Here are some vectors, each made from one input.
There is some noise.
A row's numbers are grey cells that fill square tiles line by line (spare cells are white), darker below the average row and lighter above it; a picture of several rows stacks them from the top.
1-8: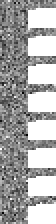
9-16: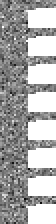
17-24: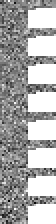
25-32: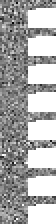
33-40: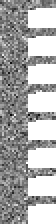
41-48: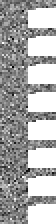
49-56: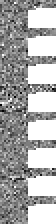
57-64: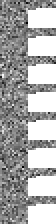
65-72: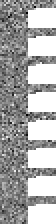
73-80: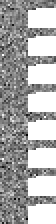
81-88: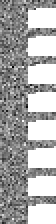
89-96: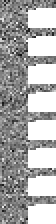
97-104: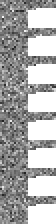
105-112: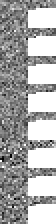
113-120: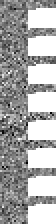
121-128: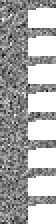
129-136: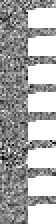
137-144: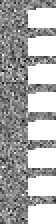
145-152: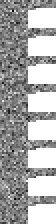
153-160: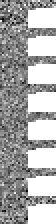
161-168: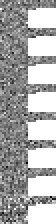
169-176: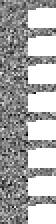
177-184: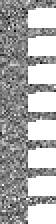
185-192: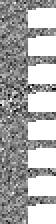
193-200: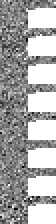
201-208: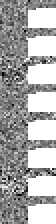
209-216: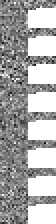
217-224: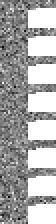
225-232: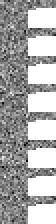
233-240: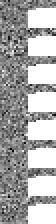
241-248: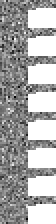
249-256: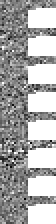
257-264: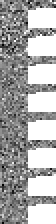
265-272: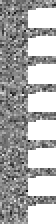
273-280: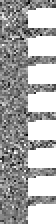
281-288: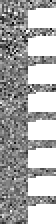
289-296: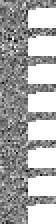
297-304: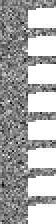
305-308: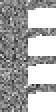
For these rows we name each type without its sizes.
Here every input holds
a node of each of two trees and four true/false values, together with either a fixed value, or a node of a tree.
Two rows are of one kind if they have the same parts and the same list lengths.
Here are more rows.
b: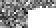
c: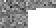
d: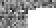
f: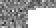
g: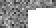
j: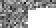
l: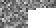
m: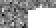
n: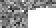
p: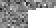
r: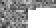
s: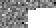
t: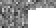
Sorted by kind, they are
b, c, d, j, m, n, r, t
f, g, l, p, s

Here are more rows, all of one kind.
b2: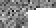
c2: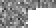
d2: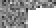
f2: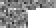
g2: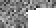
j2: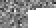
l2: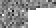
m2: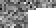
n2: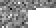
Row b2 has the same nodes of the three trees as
g2, j2 and m2.
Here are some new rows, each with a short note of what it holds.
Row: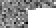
a node of each of two trees and four true/false values
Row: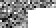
a node of each of two trees and four true/false values
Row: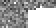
a node of each of three trees and four true/false values
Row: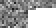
a node of each of two trees and four true/false values
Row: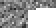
a node of each of two trees and four true/false values
